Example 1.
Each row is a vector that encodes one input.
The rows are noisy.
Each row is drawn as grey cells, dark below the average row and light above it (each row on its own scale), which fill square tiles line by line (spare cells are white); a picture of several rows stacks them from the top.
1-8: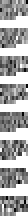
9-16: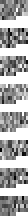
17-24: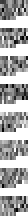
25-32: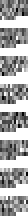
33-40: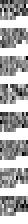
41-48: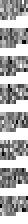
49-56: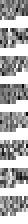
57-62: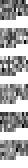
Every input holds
three true/false values.
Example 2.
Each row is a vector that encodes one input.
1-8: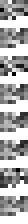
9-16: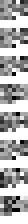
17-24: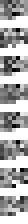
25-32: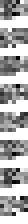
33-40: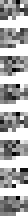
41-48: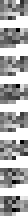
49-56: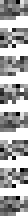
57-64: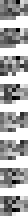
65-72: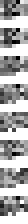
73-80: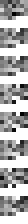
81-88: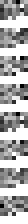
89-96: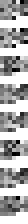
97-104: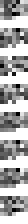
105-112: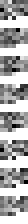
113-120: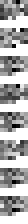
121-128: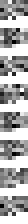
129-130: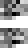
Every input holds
a point on an 8-point line.
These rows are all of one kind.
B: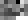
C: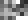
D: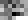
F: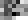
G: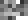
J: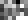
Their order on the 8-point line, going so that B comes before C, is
D, F, B, J, G, C.
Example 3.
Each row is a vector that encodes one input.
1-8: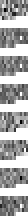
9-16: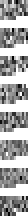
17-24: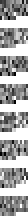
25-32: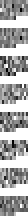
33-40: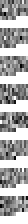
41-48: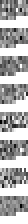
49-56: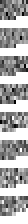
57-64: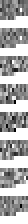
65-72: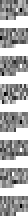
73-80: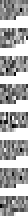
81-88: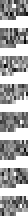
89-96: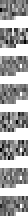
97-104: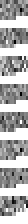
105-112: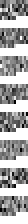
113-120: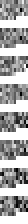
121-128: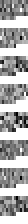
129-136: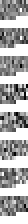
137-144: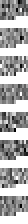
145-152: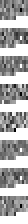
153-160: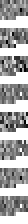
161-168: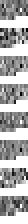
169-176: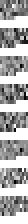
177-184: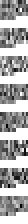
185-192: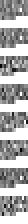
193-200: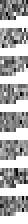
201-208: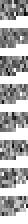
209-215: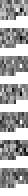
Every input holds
either a fixed value, or three true/false values.
